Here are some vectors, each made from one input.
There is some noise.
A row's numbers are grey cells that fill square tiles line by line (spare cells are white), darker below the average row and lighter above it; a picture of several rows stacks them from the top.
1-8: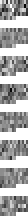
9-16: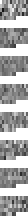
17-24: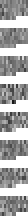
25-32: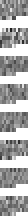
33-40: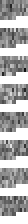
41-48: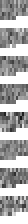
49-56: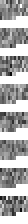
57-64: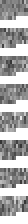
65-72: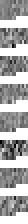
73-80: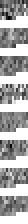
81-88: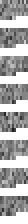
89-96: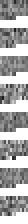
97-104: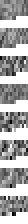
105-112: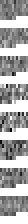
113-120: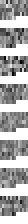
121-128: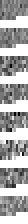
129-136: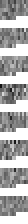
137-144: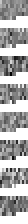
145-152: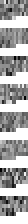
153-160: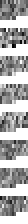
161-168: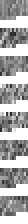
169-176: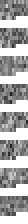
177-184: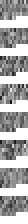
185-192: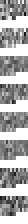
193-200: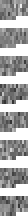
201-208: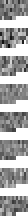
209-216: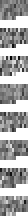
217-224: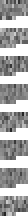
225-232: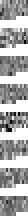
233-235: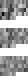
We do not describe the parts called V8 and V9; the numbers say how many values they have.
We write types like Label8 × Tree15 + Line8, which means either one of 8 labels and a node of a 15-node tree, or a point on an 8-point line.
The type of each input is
Bool × V8 + (Label6 + Line5) × V9.
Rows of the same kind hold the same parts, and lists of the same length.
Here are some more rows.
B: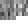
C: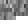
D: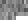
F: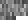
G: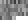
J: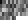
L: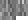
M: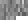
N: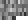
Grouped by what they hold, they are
B, F, J, N
C, D
G, L, M

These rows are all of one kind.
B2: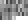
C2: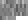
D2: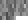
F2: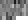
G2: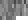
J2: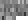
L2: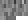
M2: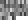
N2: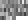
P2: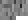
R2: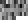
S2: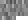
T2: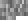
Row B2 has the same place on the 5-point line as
J2, N2 and R2.
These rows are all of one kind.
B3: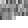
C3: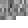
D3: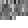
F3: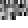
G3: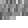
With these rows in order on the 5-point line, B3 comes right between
C3 and F3.
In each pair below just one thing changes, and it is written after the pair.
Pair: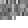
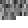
the place on the 5-point line
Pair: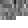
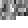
the place on the 5-point line
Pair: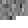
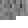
the place on the 5-point line
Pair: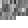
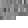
the value of V9
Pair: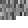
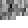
the value of V9
